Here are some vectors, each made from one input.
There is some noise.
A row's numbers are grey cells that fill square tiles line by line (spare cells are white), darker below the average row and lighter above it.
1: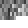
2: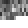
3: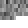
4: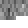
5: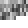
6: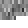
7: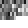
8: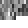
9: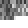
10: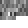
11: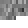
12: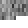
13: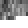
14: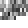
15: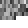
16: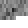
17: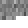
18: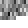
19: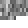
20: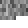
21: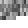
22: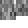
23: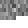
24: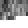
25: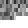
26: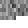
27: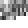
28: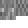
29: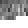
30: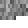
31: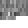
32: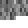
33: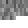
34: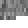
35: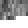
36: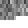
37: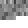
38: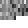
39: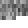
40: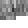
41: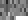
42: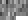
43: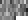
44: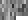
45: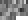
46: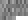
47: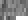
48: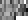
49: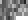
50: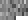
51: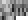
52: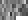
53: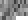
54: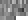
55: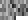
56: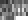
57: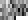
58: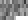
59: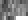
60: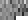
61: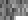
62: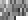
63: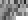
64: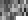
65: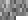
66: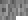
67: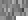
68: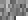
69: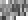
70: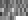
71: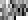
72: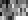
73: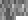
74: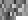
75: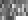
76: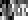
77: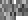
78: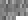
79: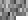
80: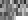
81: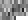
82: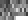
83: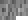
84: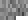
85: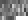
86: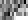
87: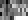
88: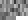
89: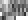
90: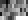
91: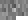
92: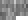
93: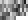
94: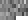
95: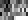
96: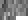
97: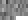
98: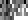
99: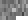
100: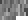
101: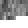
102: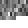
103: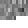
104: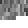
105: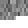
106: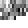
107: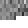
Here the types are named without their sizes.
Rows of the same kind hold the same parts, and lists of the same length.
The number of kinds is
6.
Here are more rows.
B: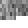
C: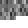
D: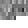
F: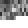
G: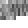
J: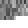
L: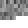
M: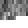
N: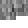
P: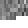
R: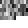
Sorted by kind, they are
B, L
C, J, N
D
F, P, R
G
M

